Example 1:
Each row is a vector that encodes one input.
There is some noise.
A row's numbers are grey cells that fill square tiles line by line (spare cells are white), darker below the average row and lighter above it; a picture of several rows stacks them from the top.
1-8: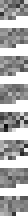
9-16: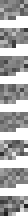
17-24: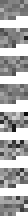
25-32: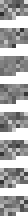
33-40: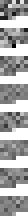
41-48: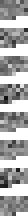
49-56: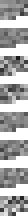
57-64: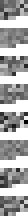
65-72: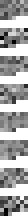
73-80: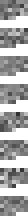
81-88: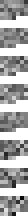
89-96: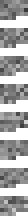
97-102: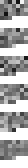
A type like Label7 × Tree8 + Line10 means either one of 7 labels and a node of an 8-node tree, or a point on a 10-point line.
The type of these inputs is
Circle16.
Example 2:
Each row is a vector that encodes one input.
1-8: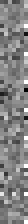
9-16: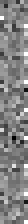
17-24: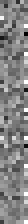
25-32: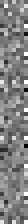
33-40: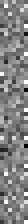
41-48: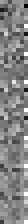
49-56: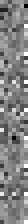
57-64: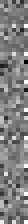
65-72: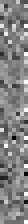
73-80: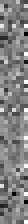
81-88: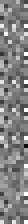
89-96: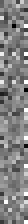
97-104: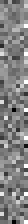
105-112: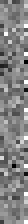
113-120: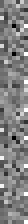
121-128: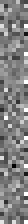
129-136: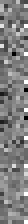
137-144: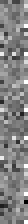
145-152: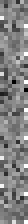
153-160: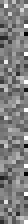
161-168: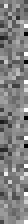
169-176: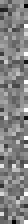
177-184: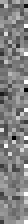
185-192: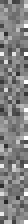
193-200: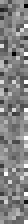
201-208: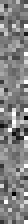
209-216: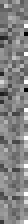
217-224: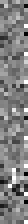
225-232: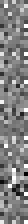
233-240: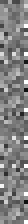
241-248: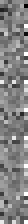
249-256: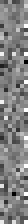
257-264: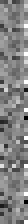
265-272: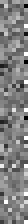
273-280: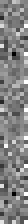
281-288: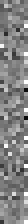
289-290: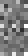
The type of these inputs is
Circle11 + Unit.
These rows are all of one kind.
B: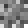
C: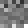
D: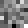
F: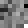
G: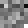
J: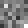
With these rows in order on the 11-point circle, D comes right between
C and J.
